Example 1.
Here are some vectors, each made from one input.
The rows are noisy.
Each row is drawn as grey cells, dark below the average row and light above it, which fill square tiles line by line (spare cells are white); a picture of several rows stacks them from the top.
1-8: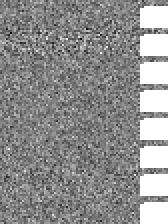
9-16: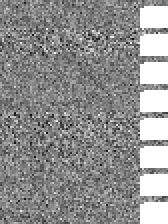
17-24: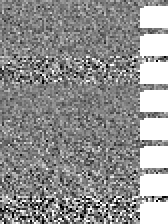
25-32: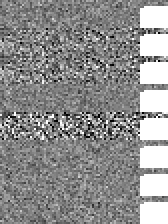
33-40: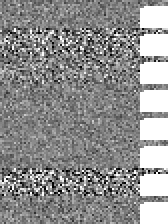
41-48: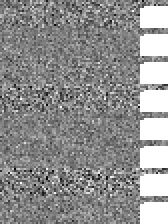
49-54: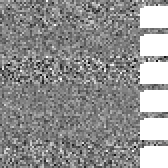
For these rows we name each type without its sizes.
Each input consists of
four true/false values.
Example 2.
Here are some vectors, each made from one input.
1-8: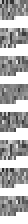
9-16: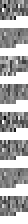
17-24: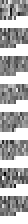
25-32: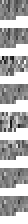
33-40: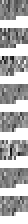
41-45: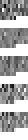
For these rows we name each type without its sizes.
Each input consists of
a node of a tree.
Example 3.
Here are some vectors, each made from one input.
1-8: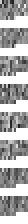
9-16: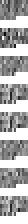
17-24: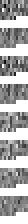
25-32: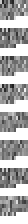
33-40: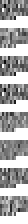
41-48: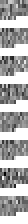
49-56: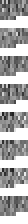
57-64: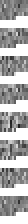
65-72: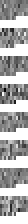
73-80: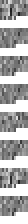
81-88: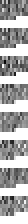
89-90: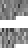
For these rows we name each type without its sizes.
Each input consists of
a node of a tree.
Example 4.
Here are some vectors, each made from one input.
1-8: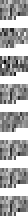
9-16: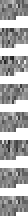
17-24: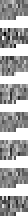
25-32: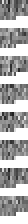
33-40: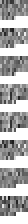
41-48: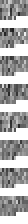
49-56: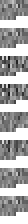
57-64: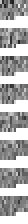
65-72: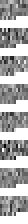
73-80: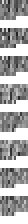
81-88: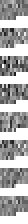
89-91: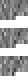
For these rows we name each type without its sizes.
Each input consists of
a node of a tree.
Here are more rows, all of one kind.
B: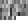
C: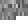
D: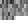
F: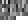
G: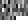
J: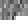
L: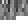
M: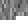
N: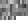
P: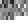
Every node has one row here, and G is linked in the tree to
F.
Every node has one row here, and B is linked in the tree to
N.
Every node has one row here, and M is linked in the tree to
C, J and L.
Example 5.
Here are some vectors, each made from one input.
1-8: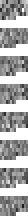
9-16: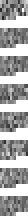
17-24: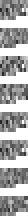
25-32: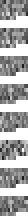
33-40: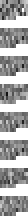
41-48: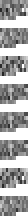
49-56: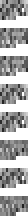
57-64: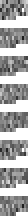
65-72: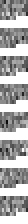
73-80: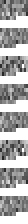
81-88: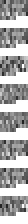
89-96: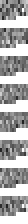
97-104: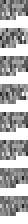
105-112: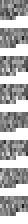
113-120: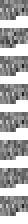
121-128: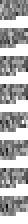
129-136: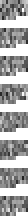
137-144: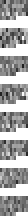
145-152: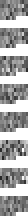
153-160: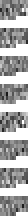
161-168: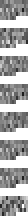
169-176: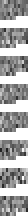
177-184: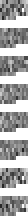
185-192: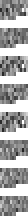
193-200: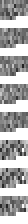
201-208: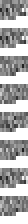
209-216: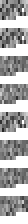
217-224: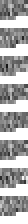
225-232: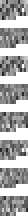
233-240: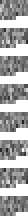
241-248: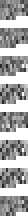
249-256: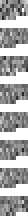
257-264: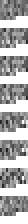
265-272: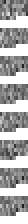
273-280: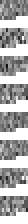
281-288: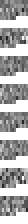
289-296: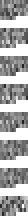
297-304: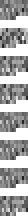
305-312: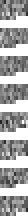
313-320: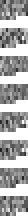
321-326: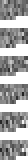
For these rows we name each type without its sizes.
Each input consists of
a point on a line.
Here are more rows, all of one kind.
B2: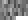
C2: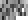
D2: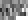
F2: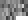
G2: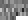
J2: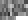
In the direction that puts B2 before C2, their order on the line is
F2, G2, B2, J2, D2, C2.
